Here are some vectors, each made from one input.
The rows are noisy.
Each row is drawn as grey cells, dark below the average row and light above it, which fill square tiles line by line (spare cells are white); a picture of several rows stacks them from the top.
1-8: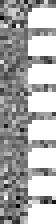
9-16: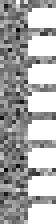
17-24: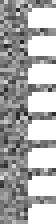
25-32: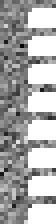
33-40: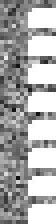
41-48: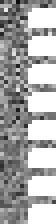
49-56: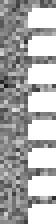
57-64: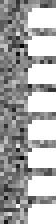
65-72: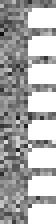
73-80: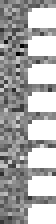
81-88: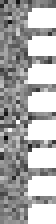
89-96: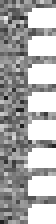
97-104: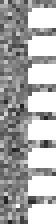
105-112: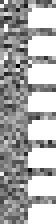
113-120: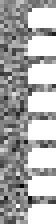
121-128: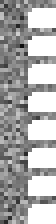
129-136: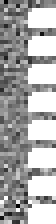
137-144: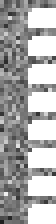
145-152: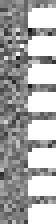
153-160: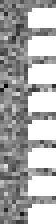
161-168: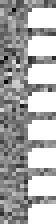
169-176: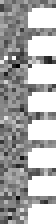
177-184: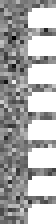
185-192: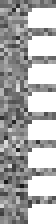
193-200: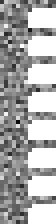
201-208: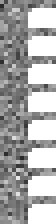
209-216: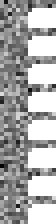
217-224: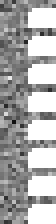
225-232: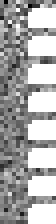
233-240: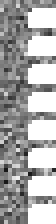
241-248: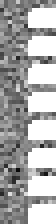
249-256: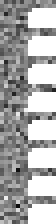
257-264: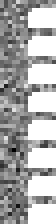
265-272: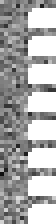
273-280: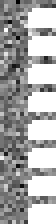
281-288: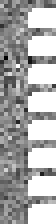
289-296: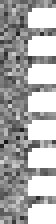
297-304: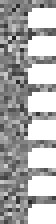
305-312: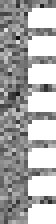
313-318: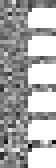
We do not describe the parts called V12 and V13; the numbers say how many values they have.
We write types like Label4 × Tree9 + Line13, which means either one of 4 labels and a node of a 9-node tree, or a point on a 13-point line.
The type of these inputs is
(Line5 + Line8) × V13 + V12.
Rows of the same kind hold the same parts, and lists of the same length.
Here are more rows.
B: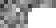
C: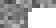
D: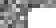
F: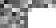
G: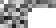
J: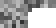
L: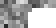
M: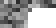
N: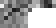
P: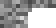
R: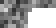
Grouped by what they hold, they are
B, C, D, F
G, J, L
M, N, P, R

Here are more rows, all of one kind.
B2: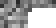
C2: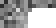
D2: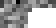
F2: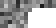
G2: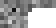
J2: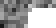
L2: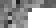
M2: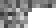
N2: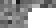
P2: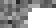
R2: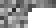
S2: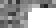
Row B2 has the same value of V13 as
D2, L2 and N2.
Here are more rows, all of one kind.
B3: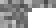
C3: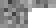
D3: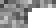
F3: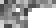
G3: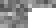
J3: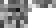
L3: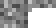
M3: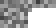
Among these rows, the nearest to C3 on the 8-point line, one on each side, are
G3 and M3.
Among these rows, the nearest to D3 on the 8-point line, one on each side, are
J3 and M3.
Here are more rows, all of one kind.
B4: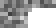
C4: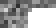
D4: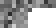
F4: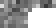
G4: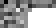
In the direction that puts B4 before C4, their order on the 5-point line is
B4, F4, D4, G4, C4.
